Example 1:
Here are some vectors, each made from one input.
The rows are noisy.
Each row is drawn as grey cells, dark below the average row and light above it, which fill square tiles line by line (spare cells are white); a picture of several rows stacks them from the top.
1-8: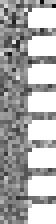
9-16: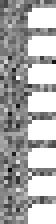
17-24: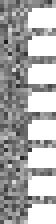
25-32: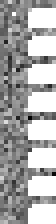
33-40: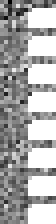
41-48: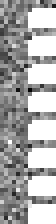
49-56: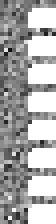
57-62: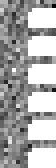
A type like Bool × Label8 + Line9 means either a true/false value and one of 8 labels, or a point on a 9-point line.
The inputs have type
Tree9.
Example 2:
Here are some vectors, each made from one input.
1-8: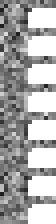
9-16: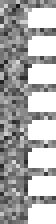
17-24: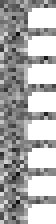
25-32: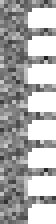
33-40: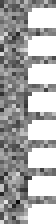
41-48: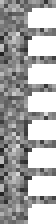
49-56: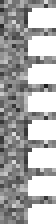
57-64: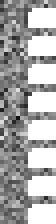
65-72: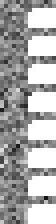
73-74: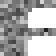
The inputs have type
Bool × Bool × Bool + Unit.
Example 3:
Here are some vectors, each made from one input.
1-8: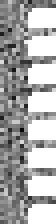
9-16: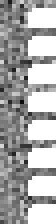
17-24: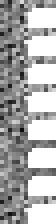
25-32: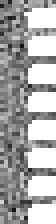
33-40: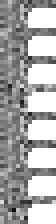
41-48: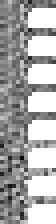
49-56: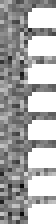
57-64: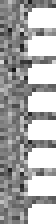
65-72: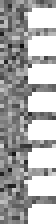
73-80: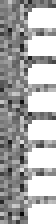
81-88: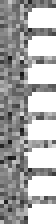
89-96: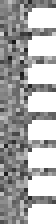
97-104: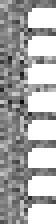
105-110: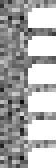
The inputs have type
Line8.
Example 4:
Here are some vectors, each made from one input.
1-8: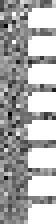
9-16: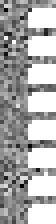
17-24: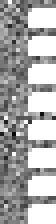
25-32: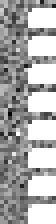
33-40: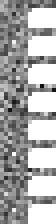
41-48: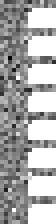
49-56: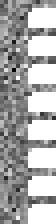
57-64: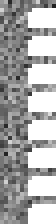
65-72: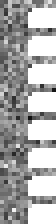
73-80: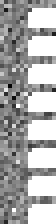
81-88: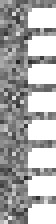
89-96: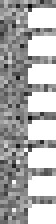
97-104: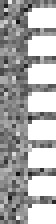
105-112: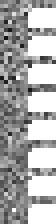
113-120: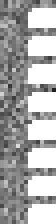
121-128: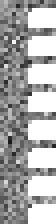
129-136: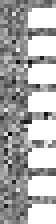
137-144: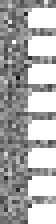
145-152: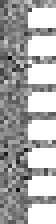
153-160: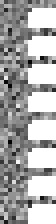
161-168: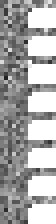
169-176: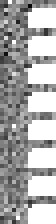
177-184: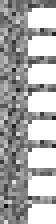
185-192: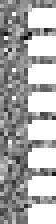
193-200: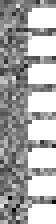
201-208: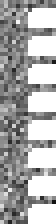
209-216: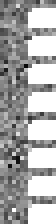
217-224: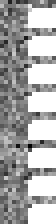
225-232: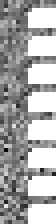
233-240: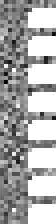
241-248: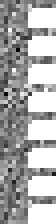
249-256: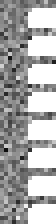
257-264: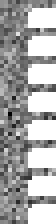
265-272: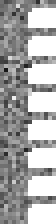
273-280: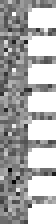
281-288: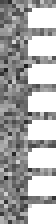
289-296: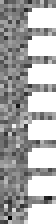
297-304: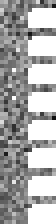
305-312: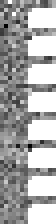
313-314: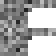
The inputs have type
Tree8.
